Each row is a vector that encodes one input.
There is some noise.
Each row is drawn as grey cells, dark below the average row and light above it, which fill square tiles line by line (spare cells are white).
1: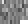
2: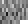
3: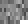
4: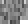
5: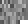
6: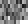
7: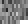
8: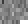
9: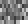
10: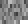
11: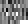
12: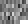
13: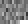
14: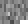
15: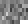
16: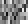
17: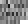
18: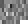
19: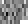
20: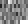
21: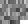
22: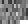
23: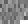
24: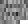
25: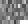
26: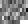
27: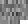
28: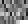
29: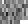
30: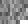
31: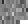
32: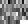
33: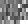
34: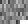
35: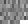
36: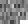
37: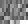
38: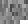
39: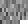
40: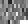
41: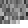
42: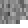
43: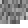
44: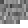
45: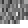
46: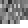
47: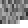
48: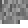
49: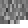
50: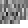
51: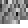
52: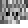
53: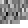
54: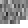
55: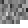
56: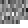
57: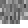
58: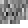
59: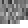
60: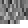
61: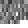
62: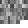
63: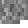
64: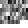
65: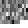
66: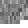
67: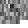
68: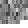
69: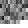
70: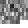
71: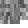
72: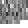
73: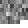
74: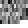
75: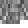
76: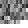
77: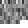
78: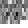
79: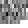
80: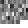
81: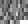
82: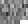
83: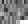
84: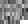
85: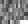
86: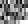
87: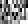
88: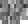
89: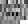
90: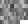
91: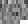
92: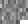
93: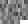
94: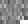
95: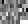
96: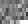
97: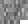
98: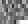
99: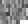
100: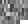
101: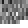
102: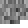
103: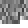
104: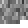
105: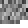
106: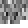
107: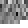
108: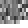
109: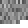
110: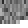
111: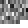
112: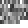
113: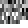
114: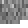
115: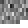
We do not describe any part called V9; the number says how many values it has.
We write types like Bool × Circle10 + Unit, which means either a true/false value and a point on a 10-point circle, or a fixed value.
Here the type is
Line6 + Line8 × V9.
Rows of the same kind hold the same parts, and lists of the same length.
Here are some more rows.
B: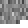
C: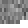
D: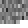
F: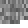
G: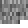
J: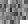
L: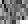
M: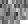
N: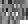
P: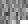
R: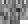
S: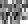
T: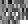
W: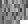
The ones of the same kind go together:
B, C, F, G, J, M, P, R, S, W
D, L, N, T

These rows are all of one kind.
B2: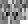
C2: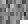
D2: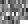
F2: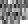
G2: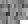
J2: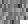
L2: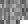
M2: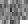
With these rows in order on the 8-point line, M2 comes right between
C2 and J2.
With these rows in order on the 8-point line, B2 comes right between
G2 and J2.
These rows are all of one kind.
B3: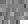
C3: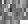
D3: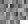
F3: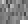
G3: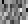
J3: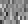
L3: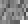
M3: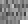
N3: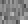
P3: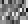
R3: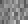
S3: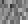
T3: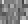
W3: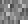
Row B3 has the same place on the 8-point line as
D3, S3 and W3.
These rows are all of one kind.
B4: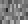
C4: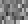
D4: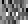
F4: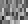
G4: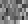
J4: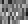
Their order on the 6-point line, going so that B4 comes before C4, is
D4, F4, G4, B4, C4, J4.
